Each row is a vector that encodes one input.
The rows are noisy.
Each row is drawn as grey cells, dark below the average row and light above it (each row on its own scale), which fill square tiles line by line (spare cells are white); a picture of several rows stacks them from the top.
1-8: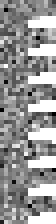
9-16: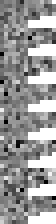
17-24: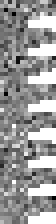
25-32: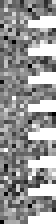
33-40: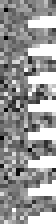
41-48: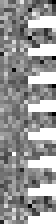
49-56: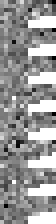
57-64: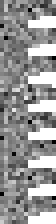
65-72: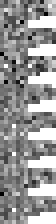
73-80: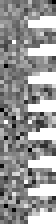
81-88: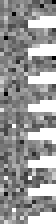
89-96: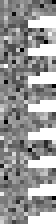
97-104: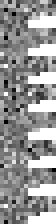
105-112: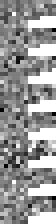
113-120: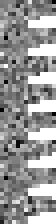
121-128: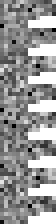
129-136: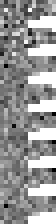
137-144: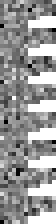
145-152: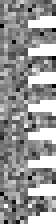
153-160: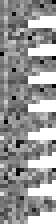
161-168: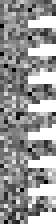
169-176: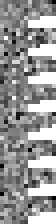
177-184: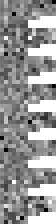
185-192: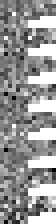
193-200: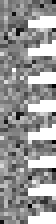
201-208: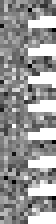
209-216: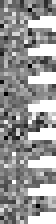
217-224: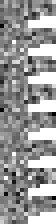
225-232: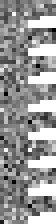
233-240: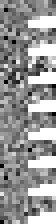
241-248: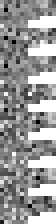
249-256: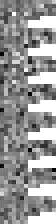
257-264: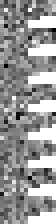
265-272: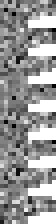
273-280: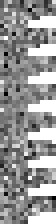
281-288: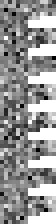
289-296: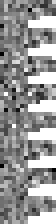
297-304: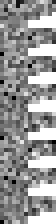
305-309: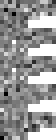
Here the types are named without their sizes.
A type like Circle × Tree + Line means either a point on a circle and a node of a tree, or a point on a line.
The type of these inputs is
Bool × Bool × Bool × Bool + Label.
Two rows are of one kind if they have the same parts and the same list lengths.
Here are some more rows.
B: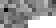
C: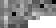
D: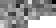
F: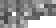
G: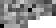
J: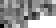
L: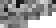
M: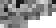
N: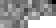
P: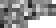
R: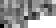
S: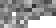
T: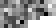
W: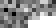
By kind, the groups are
B, C, D, F, G, J, L, M, N, P, R, S, W
T

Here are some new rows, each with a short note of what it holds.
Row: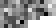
a label
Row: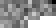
four true/false values
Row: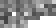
four true/false values
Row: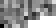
four true/false values
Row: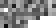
a label
